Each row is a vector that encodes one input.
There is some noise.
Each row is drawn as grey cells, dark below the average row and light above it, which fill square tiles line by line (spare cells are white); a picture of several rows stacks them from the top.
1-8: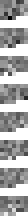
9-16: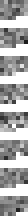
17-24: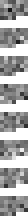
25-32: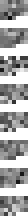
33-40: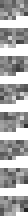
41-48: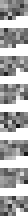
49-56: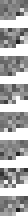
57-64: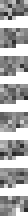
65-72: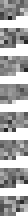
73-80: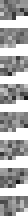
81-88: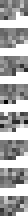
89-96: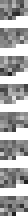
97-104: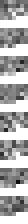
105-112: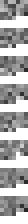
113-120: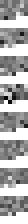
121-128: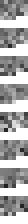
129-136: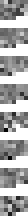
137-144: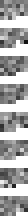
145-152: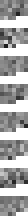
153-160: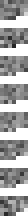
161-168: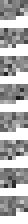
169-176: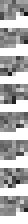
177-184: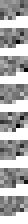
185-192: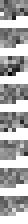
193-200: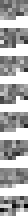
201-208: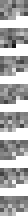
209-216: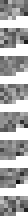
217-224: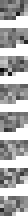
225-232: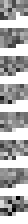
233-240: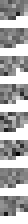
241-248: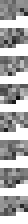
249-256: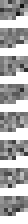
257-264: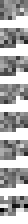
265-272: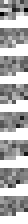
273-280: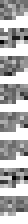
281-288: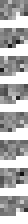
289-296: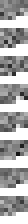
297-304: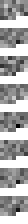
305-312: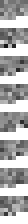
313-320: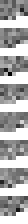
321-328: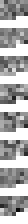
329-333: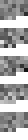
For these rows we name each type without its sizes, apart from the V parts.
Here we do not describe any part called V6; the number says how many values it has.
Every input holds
a list of items, each a true/false value and a value of V6.
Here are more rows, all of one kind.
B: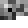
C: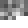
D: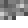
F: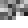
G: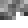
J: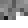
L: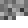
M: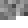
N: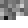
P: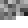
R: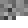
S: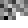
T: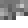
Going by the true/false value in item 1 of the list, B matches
L and P.
